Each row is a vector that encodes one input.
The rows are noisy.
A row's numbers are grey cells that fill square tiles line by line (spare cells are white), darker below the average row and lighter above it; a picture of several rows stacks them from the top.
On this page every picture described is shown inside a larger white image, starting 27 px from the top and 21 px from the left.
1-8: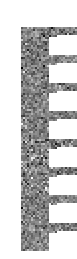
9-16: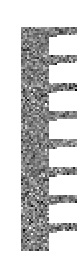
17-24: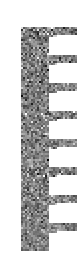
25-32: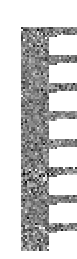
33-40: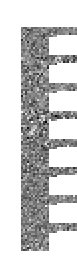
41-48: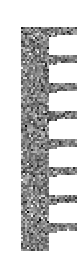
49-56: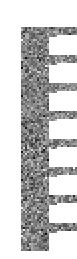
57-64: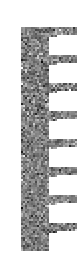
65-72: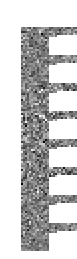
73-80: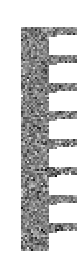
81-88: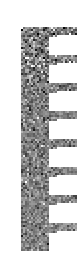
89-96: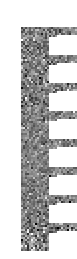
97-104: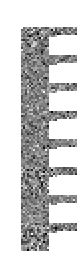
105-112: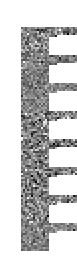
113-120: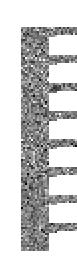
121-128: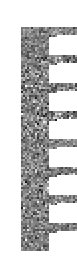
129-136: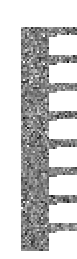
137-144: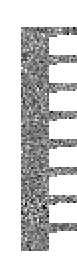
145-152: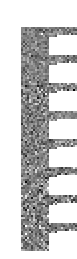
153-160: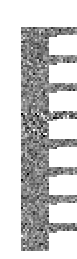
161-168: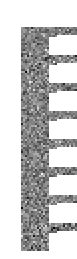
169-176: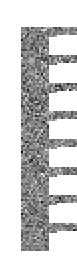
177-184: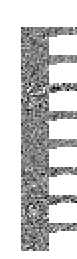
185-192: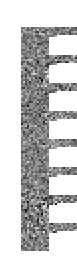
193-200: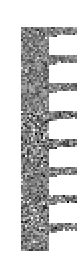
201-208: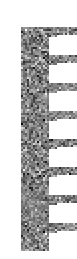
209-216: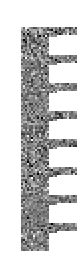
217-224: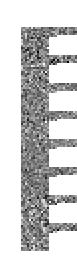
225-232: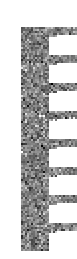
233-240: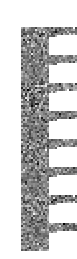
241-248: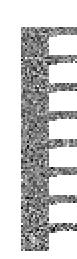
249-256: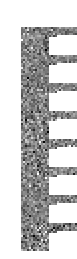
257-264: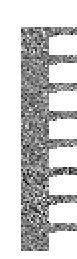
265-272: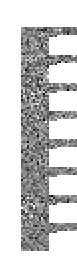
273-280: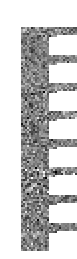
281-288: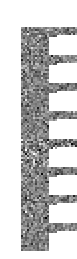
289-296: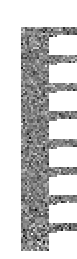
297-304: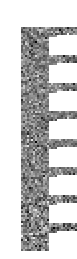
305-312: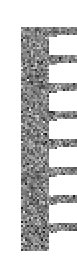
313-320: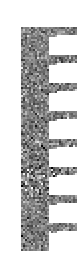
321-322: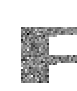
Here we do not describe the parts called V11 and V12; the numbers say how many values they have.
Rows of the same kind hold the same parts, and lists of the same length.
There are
3 kinds of row.
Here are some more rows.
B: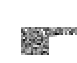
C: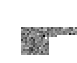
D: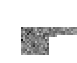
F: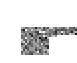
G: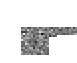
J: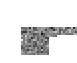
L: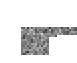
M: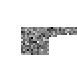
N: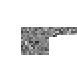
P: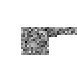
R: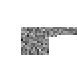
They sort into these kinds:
B, F, P
C, D, L, R
G, J, M, N

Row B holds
two labels (each one of 9).
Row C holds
one of 5 labels, one of 6 labels, a true/false value and a value of V12.
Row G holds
one of 5 labels, a value of V11 and a value of V12.
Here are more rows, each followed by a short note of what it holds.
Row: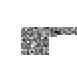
two labels (each one of 9)
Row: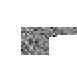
one of 5 labels, a value of V11 and a value of V12
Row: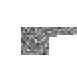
one of 5 labels, one of 6 labels, a true/false value and a value of V12
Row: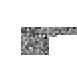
one of 5 labels, a value of V11 and a value of V12
